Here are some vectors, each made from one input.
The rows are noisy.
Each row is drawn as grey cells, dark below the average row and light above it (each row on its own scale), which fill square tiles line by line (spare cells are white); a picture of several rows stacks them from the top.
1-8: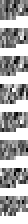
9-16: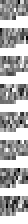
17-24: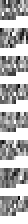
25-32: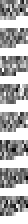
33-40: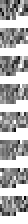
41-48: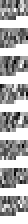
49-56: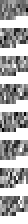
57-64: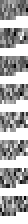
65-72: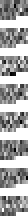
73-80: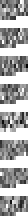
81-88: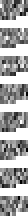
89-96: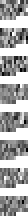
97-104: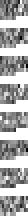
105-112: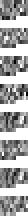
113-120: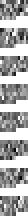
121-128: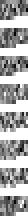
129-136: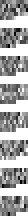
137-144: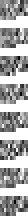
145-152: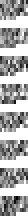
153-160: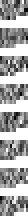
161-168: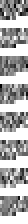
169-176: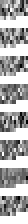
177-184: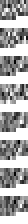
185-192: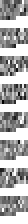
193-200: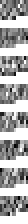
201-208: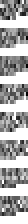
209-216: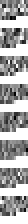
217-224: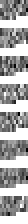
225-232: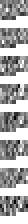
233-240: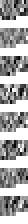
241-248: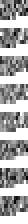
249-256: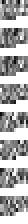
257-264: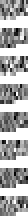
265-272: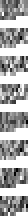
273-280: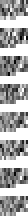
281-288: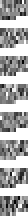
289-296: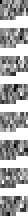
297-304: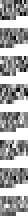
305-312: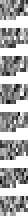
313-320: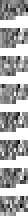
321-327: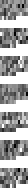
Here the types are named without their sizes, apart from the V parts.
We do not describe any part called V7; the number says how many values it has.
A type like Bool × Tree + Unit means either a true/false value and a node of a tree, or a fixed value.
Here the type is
Circle + List(Bool × V7).
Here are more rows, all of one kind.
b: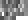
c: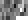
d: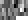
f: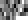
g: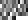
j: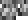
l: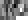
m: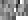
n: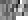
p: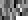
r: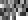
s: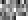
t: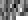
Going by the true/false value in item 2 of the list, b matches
d, j, l and p.
